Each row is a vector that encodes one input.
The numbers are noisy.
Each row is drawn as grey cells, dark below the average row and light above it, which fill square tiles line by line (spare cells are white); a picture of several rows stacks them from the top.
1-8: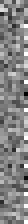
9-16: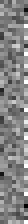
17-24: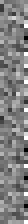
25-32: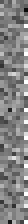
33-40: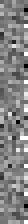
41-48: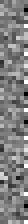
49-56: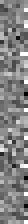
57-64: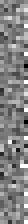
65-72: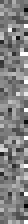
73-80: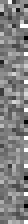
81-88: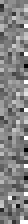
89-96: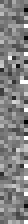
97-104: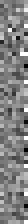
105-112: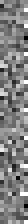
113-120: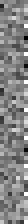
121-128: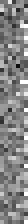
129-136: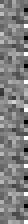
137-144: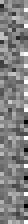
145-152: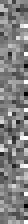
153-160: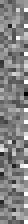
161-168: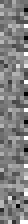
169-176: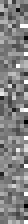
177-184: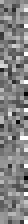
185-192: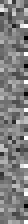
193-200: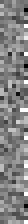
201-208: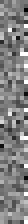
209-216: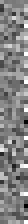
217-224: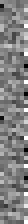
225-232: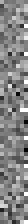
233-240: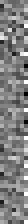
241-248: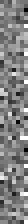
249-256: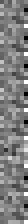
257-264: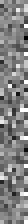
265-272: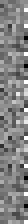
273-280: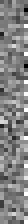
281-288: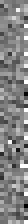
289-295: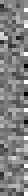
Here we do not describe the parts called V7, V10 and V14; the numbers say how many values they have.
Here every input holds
either a point on an 8-point circle, or one of 8 labels and a value of V14, or a true/false value, a value of V7 and a value of V10.
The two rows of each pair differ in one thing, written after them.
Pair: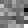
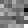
the value of V10
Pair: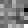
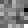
the true/false value
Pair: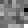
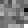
the value of V10
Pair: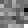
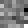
the value of V10
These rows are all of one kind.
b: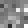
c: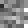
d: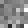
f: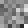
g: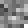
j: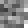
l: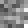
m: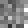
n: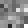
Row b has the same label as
c, l and n.
